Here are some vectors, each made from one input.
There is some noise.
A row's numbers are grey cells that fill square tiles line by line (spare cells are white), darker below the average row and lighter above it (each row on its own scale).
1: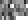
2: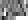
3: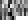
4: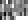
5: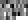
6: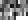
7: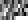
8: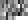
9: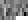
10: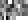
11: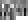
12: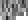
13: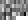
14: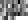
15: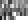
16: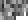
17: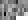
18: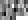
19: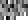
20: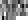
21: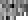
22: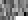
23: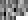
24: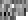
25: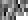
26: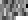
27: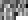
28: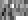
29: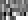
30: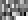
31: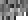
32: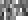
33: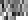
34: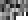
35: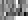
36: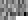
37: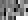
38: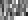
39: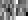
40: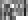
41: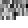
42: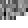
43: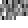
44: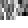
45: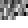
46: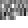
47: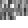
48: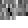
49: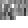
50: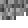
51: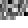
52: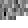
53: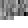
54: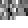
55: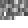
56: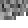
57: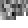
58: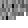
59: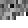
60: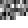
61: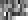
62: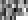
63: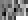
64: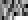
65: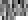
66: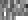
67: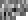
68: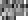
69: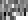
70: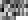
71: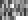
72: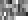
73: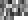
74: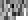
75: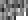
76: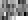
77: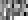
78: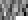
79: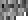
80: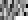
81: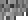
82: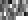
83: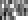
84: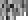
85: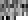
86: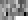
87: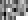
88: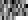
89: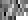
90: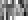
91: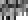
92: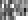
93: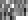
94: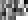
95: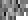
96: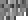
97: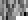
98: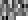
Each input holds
a point on a 5-point line, together with either a point on a 5-point line, or three true/false values.
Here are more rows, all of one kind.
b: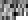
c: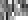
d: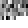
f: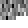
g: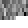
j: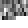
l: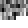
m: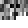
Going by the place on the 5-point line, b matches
d and f.
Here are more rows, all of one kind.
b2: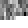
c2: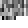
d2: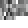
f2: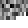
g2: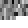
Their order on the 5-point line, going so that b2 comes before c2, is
d2, b2, g2, c2, f2.
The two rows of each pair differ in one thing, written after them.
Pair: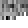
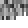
one of the three true/false values
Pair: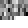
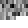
the place on the 5-point line
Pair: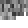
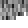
one of the three true/false values
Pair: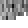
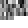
the place on the 5-point line
